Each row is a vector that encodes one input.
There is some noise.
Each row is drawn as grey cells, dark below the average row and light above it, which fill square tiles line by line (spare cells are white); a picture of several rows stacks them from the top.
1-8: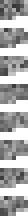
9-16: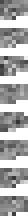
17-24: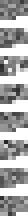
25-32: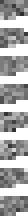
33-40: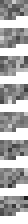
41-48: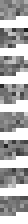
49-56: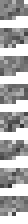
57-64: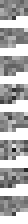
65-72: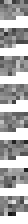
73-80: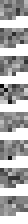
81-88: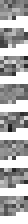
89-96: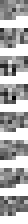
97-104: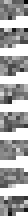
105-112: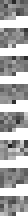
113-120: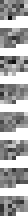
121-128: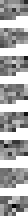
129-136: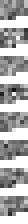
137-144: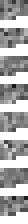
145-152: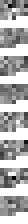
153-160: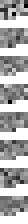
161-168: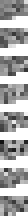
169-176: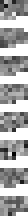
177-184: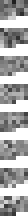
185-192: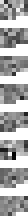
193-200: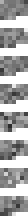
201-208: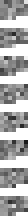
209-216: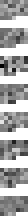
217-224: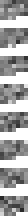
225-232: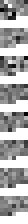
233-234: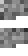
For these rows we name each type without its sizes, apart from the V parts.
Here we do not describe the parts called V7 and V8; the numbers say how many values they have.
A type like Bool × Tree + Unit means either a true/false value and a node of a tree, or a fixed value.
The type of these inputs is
Bool × Tree × V7 × V8 + Unit.
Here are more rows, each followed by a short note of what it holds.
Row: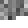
a node of a tree, a true/false value, a value of V7 and a value of V8
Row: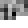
a fixed value
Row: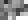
a node of a tree, a true/false value, a value of V7 and a value of V8
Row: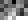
a node of a tree, a true/false value, a value of V7 and a value of V8
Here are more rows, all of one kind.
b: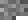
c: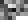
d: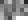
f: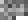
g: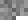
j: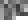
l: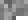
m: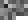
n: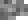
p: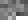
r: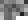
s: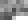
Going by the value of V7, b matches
c and m.
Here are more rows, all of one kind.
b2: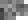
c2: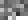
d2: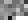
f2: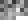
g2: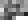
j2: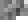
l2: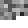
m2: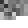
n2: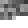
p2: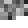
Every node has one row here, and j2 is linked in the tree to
b2 and d2.
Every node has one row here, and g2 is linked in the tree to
l2.
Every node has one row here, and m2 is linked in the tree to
f2 and l2.
